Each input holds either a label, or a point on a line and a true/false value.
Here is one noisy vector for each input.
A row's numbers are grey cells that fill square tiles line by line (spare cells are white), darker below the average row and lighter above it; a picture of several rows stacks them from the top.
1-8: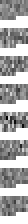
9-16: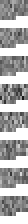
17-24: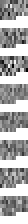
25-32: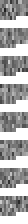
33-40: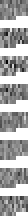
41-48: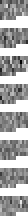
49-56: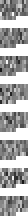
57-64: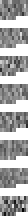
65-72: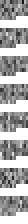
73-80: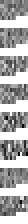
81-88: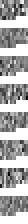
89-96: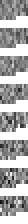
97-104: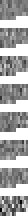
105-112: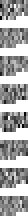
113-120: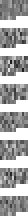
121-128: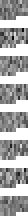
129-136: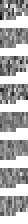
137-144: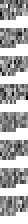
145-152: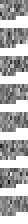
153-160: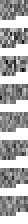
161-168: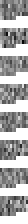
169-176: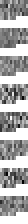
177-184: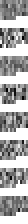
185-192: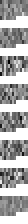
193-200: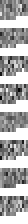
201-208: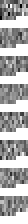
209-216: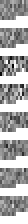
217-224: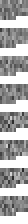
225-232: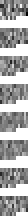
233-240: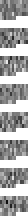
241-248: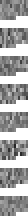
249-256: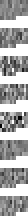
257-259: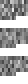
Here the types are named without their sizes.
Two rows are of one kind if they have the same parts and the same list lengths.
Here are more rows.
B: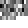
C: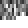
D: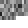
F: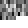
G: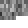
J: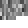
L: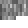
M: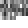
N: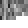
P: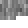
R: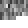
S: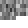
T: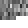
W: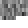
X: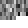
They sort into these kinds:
B, L, M, P, S, T, W
C, D, F, G, J, N, R, X

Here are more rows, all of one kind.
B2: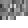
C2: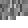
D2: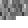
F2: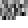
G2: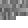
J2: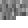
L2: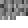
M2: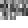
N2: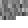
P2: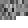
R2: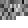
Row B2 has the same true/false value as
C2, D2, L2 and M2.
